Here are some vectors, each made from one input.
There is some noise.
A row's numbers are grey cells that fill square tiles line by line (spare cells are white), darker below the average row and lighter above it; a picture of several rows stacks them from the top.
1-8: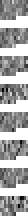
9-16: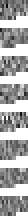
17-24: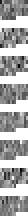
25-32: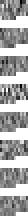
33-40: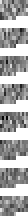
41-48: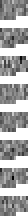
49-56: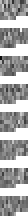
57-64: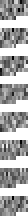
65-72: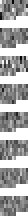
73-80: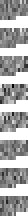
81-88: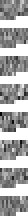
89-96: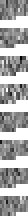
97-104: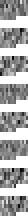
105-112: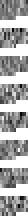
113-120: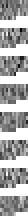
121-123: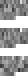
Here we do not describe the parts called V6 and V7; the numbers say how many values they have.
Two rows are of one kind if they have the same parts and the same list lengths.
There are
2 kinds of row.
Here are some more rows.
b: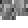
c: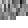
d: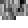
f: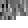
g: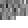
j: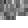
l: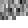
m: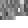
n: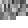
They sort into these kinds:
b, f, g, j, m
c, d, l, n

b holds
a point on a 5-point line, a value of V6 and a value of V7.
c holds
a point on each of two 5-point lines.
